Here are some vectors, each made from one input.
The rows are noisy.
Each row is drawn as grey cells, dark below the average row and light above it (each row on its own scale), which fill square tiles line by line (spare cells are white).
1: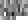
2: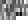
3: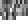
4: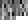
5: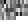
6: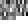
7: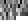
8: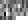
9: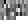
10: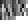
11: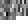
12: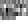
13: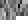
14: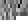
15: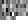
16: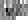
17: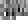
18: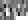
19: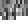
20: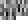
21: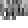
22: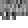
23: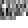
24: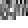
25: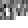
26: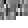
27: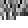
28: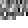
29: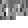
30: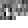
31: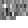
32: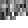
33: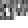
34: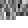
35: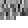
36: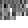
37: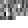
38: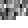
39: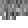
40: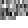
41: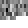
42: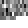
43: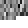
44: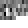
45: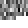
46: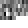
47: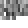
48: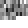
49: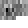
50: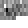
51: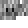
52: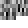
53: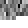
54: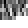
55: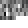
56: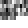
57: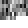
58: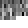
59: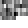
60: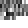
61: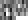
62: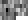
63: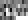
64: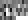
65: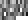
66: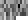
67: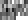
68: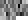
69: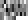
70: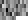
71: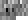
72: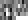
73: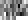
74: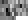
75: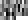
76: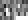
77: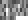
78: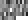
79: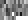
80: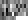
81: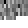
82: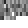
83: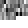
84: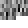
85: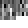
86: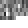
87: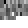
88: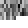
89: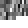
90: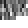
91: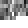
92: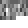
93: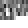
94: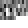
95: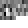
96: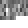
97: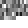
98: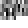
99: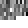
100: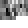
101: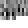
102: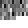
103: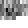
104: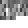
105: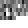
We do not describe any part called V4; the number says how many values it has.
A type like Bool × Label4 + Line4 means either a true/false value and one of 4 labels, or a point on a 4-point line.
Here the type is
Bool × List2(V4) + Line5.
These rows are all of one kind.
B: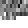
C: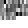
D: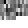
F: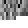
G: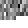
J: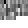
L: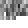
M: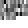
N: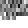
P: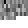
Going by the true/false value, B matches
F, G, L and N.
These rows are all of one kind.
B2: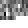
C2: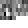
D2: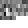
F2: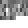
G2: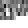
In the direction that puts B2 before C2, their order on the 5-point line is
F2, B2, C2, D2, G2.
